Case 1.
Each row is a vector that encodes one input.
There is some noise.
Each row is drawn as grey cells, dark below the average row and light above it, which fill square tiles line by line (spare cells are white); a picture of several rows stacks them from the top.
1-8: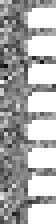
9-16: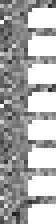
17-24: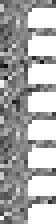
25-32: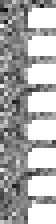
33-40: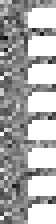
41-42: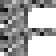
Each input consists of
a node of a 7-node tree.
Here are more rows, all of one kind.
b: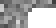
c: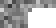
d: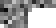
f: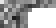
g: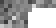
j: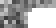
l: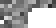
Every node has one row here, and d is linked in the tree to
g.
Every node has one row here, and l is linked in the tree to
b.
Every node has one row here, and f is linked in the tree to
j.
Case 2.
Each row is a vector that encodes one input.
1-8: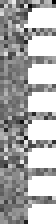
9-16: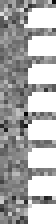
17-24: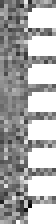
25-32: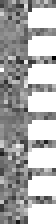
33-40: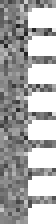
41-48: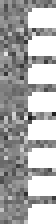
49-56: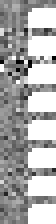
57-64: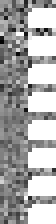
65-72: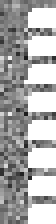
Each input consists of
a point on a 14-point line.
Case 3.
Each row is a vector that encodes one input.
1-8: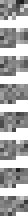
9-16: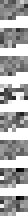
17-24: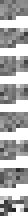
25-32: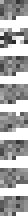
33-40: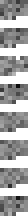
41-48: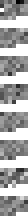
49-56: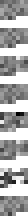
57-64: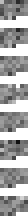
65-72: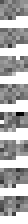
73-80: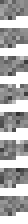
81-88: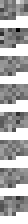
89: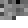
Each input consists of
either a fixed value, or three true/false values.
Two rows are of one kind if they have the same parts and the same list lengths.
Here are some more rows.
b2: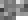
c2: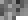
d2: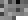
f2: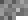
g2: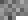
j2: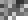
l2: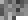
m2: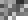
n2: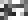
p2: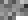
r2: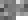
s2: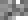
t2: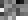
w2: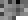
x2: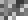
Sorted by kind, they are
b2, c2, d2, f2, g2, j2, l2, m2, p2, r2, s2, t2, w2, x2
n2

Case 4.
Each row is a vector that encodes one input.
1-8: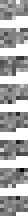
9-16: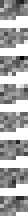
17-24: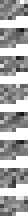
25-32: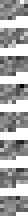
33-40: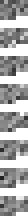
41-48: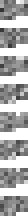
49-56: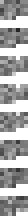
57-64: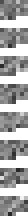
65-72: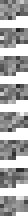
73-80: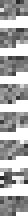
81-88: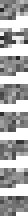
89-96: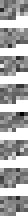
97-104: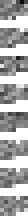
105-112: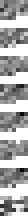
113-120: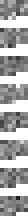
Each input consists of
either a fixed value, or four true/false values.
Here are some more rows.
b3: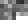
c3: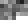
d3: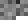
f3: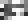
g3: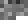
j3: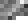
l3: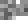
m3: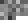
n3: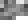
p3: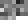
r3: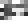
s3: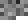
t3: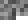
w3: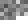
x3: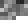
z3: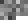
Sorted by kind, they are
b3, c3, d3, g3, j3, l3, m3, n3, p3, s3, t3, w3, x3, z3
f3, r3

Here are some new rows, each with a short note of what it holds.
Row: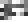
a fixed value
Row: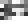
a fixed value
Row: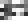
a fixed value
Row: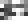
a fixed value
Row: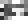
a fixed value
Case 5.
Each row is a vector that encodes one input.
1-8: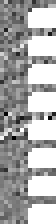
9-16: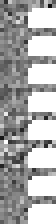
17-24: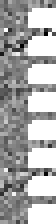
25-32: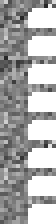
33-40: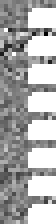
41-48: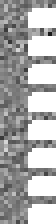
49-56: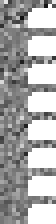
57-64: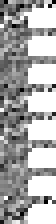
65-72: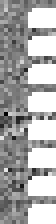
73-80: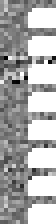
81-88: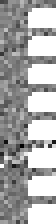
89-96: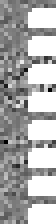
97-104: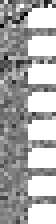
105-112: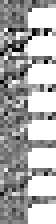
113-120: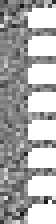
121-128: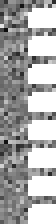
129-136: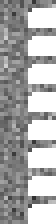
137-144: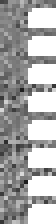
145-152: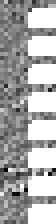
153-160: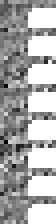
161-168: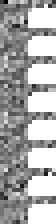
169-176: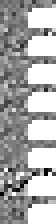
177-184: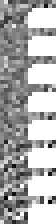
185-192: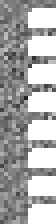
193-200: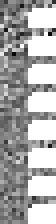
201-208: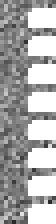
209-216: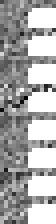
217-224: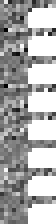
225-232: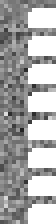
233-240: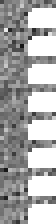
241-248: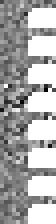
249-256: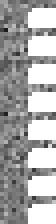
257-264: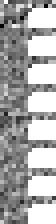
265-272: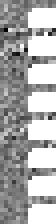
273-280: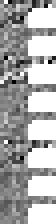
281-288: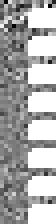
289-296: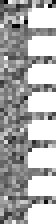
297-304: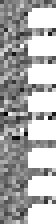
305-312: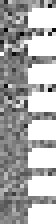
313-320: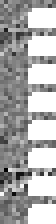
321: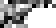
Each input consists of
one of 6 labels.
